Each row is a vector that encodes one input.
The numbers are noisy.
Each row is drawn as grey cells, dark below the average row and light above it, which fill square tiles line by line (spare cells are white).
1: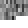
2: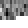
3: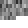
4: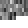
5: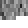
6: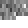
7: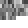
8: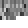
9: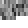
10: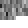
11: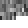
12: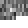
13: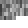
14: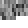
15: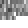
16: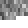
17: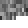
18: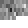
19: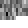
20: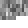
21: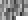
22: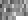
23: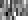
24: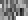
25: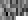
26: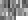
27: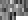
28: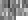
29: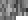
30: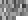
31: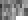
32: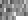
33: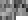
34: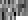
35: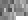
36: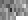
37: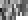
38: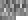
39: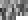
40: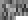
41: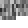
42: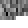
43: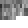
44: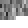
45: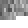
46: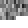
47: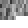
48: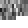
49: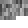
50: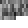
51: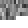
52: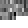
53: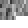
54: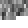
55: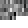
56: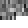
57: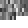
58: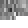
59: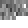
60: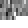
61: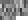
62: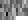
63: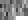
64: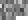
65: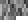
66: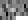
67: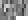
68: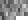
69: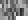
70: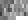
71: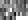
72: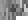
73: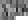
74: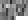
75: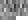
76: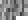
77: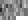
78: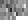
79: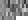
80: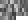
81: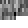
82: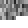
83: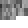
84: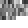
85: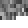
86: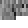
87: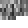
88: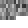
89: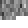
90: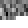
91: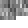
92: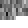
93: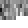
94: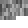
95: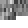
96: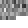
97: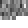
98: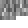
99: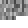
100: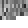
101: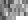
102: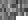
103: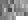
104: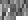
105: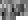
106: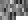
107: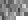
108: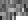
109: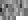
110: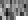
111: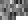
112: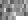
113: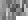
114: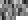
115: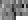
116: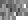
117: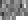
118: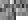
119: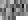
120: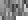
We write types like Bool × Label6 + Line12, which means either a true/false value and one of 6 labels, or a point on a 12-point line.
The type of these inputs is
(Bool × Bool × Bool + Unit) × Circle10.
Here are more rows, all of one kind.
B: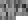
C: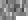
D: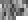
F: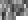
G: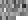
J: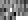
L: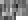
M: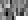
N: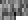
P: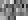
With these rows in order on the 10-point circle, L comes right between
B and J.
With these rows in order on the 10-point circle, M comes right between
B and G.
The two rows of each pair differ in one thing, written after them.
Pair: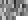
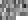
one of the three true/false values
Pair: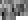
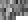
the place on the 10-point circle
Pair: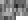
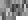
the place on the 10-point circle
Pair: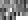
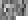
the place on the 10-point circle
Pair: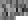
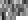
the place on the 10-point circle
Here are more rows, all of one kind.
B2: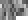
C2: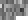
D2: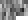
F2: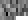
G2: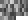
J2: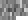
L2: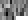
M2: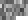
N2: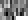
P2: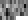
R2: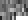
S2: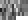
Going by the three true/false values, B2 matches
F2, L2, N2 and S2.
